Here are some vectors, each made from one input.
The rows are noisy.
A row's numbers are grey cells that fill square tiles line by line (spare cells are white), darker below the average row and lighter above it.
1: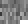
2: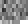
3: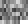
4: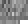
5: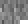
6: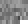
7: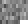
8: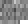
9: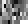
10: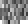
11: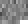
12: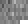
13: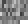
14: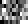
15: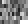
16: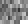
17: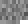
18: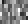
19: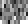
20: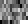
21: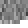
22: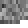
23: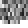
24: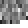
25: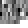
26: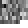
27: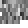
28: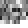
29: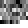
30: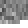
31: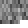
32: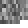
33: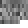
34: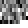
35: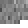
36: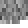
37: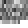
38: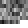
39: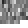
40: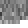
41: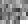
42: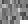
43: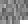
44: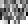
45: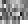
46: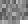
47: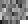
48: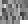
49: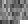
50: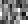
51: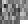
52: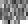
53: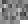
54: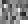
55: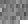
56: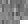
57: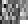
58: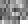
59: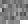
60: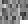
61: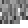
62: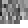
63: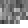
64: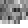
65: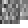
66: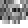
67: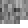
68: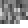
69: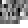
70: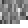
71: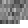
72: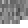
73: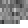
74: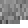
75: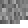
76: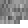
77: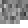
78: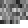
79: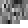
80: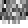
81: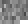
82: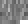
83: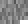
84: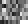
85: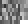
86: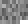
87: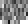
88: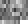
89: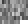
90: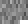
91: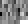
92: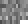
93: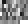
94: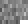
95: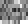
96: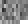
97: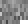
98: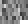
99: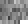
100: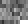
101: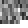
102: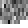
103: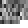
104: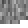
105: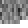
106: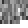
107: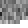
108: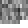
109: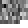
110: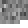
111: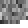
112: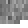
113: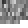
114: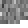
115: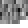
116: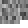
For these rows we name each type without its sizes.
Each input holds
a list of items, each a point on a line and a true/false value.
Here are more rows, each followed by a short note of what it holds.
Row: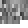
a list of one item
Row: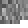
a list of two items
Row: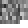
a list of two items
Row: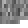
a list of one item
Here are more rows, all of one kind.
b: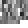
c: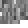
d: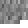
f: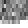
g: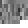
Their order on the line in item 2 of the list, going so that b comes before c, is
g, d, b, c, f.
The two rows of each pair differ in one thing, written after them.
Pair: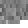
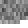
the place on the line in item 1 of the list
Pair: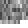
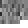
the true/false value in item 1 of the list
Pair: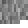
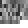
the true/false value in item 1 of the list
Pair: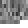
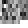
the true/false value in item 2 of the list
